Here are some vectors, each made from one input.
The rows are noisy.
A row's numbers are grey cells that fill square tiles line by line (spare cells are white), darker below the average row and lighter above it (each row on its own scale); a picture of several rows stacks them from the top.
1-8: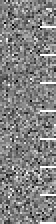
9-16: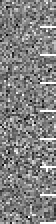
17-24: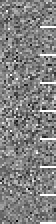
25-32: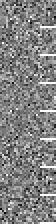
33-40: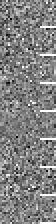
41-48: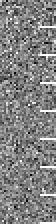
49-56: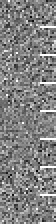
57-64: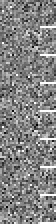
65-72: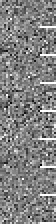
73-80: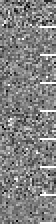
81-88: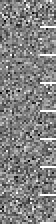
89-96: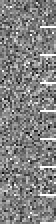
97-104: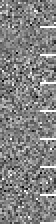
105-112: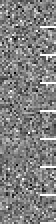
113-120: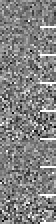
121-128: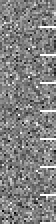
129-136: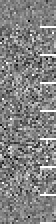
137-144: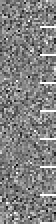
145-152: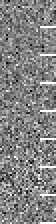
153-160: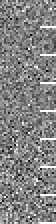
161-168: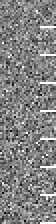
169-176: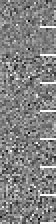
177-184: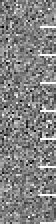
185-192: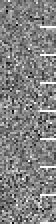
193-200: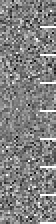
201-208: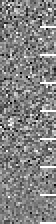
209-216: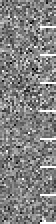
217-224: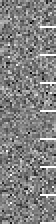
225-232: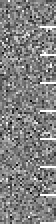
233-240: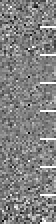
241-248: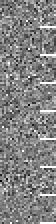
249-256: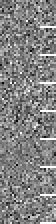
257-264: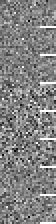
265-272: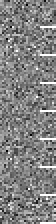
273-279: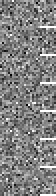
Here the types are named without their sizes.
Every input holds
a label and a point on a line.
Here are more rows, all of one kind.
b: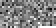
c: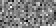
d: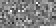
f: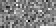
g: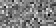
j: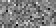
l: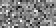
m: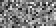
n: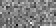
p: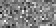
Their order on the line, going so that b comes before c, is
f, p, m, b, d, j, l, n, c, g.
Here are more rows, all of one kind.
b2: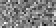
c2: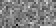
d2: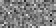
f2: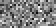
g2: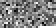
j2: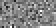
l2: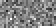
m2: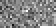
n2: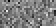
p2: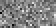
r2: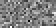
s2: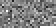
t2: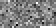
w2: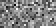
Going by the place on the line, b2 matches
d2, g2, j2 and r2.
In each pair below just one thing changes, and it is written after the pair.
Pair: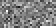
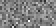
the label
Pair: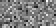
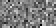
the place on the line
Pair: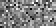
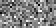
the label
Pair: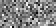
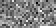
the place on the line
